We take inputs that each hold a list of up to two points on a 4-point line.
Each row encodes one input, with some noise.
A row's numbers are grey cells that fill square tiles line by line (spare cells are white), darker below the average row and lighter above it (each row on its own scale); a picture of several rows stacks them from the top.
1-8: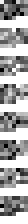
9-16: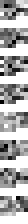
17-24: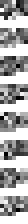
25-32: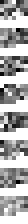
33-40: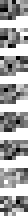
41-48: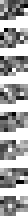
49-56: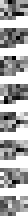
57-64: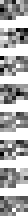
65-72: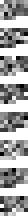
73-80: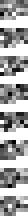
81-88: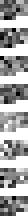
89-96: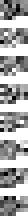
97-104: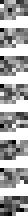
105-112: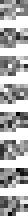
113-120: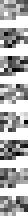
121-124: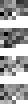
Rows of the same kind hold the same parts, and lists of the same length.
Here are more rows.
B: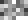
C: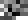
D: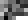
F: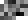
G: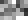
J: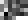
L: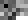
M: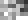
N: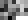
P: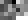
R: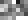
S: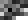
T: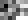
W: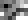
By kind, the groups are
B, G, R
C, D, F, J, L, N, P, S, T, W
M

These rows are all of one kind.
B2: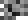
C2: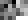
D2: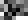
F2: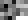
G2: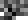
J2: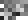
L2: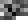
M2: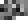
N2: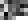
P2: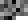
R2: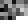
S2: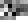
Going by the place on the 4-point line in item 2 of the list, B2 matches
F2, L2, M2 and R2.
